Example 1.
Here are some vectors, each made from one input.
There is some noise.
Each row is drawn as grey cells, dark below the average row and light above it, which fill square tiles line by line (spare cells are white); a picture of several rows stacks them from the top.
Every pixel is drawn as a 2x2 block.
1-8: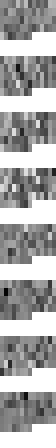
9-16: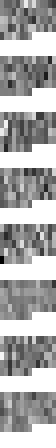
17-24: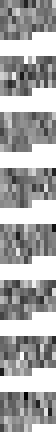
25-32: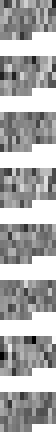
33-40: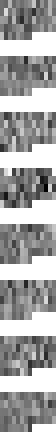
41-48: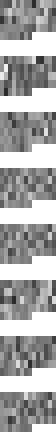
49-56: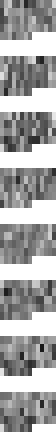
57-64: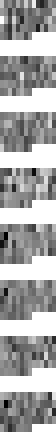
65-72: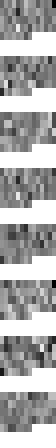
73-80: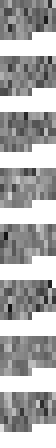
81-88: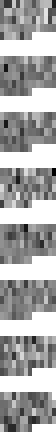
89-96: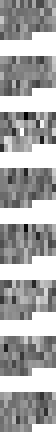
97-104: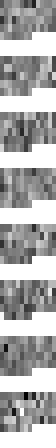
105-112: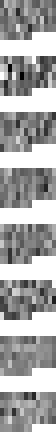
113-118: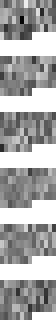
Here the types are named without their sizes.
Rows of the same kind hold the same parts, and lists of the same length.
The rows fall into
2 kinds.
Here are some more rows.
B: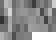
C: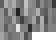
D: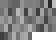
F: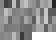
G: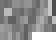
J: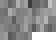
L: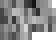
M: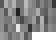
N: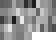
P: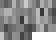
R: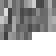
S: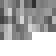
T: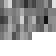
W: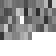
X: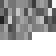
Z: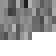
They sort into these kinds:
B, C, F, G, J, M, N, P, S, X
D, L, R, T, W, Z

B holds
a label.
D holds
a label and a node of a tree.
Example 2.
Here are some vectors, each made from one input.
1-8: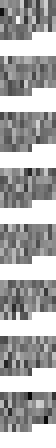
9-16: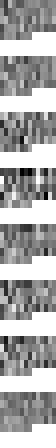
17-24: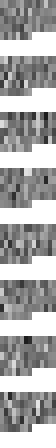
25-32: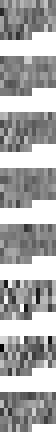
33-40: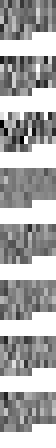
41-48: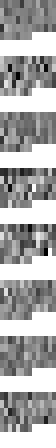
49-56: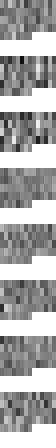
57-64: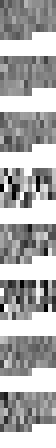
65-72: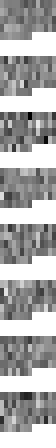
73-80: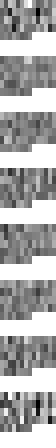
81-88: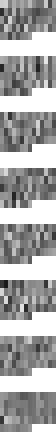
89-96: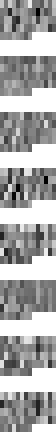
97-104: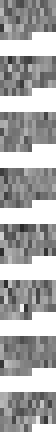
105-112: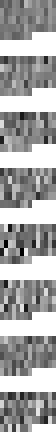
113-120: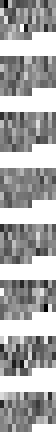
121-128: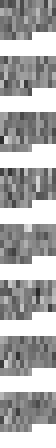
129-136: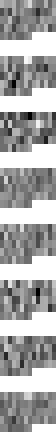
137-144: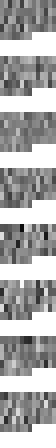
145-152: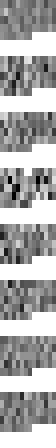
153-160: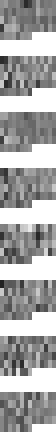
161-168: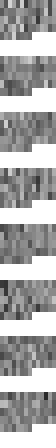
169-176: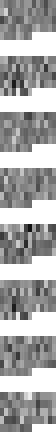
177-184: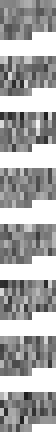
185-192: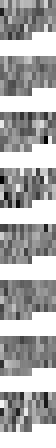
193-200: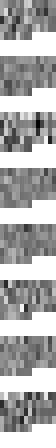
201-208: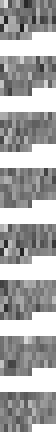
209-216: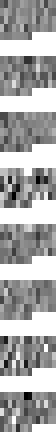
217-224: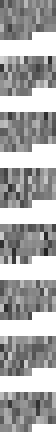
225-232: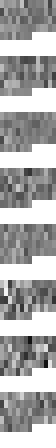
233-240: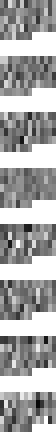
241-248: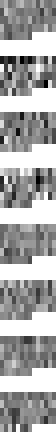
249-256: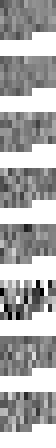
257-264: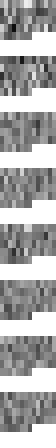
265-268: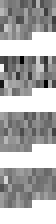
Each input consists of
either a point on a 6-point circle, or a point on a 19-point circle, or a fixed value.
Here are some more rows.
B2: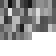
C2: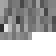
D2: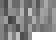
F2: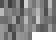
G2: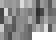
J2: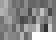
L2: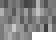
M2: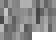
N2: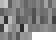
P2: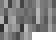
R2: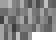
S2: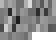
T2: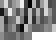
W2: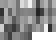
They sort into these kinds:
B2, D2, R2, T2
C2, F2, G2, L2, M2, N2, P2, S2, W2
J2

